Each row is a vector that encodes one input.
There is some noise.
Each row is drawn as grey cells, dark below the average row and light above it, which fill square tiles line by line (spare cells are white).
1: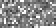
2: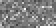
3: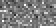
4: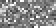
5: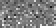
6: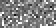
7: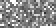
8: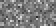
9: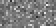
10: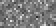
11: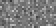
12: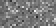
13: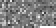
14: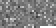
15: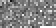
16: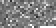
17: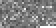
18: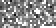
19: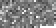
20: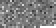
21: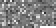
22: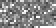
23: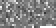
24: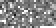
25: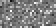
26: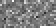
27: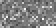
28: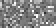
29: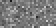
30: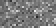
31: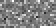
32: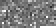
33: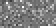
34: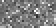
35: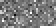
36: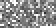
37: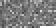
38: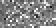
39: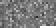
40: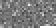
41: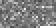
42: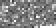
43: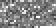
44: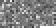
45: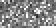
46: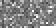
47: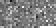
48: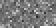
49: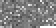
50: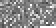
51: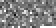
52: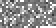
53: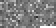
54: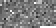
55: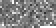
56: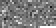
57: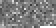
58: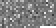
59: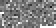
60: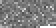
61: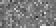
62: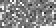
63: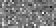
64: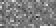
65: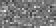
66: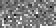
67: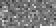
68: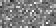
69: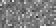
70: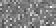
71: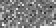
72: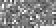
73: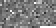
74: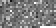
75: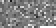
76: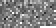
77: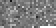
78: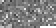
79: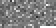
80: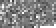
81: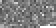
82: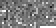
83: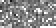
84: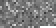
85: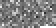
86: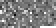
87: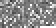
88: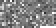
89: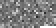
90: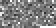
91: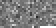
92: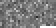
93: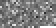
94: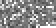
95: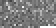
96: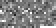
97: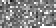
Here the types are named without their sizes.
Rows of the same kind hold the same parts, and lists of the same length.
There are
2 kinds of row.
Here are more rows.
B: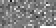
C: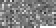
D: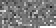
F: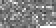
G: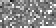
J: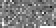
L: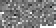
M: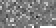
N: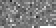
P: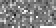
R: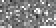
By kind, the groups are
B, F, G, M, N, R
C, D, J, L, P

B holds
a point on a line.
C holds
a node of a tree.
